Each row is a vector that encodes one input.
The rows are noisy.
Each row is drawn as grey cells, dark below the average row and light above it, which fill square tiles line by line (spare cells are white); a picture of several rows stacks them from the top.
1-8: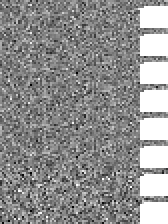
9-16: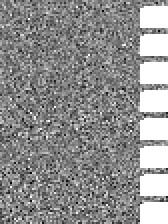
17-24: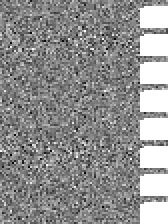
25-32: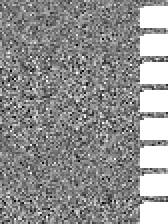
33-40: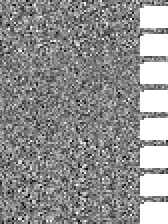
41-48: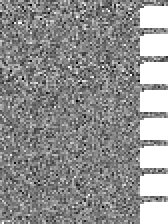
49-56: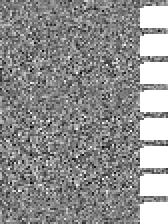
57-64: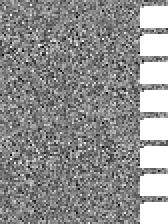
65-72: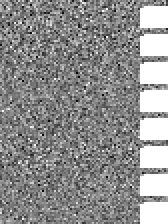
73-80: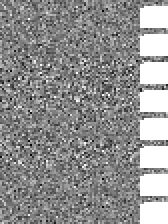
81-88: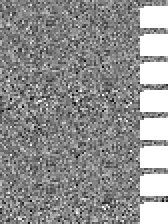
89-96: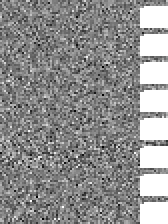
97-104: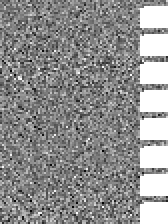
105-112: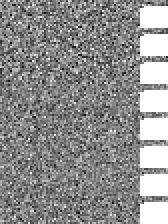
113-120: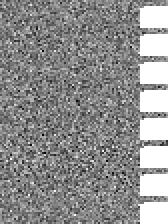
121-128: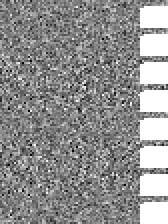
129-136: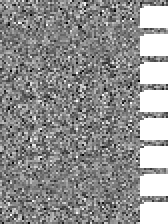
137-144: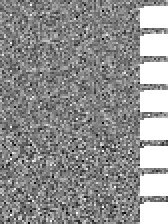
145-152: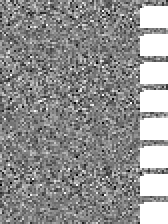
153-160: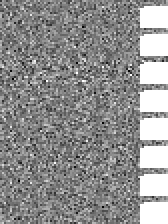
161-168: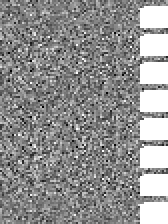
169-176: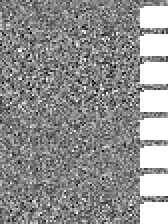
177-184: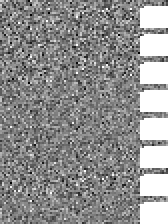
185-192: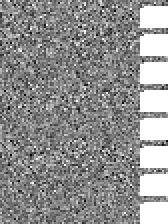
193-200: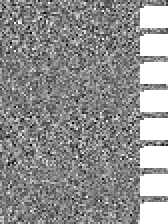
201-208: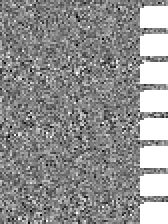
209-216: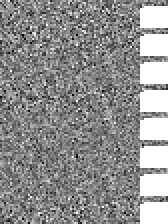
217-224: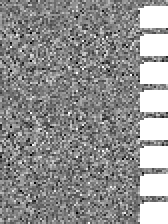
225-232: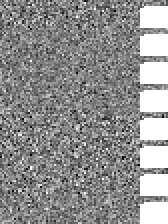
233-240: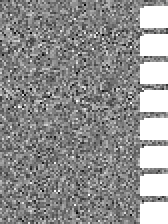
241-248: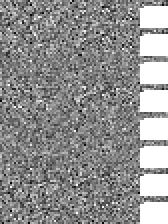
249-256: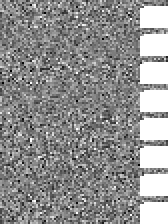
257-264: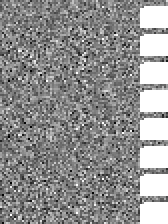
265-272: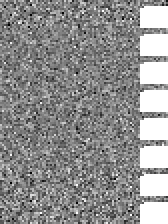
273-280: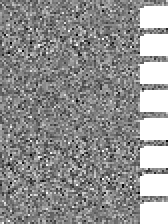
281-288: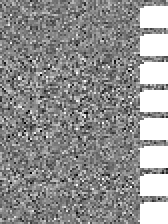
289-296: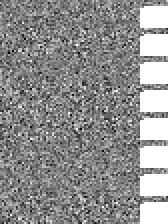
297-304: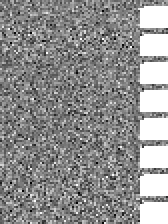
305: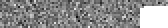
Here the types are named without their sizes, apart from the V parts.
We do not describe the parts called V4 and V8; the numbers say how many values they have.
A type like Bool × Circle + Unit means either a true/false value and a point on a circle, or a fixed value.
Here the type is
Bool × (Line + V4) + Label × V8.
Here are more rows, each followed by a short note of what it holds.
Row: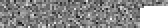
a true/false value and a value of V4
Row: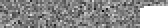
a point on a line and a true/false value
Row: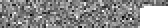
a label and a value of V8
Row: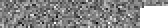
a true/false value and a value of V4
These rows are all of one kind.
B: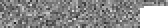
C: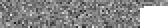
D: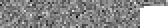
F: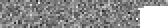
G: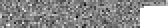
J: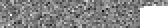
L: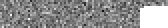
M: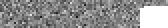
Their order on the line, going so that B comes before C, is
F, B, M, D, L, G, J, C.
